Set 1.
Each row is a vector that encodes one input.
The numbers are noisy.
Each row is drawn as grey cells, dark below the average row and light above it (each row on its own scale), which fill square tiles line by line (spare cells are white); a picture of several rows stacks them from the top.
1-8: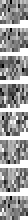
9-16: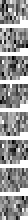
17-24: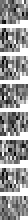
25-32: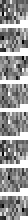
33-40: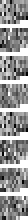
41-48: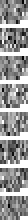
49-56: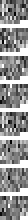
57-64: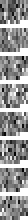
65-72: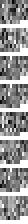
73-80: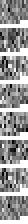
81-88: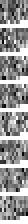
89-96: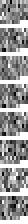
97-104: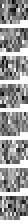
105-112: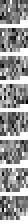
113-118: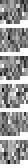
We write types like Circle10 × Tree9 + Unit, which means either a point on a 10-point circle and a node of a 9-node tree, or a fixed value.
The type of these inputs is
Bool × Bool × Bool × Bool.
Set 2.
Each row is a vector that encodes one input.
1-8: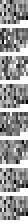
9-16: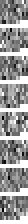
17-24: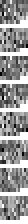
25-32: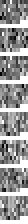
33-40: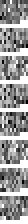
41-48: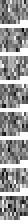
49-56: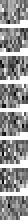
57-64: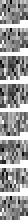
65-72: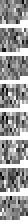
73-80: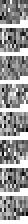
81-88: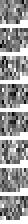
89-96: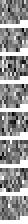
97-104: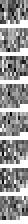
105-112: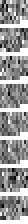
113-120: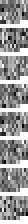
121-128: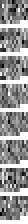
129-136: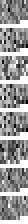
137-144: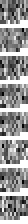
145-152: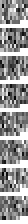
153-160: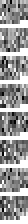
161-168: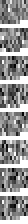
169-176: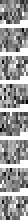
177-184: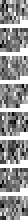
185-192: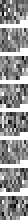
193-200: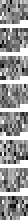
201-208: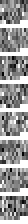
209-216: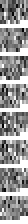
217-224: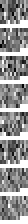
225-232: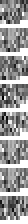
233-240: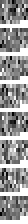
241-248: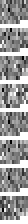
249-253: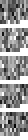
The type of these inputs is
Bool × Bool × Bool × Bool.
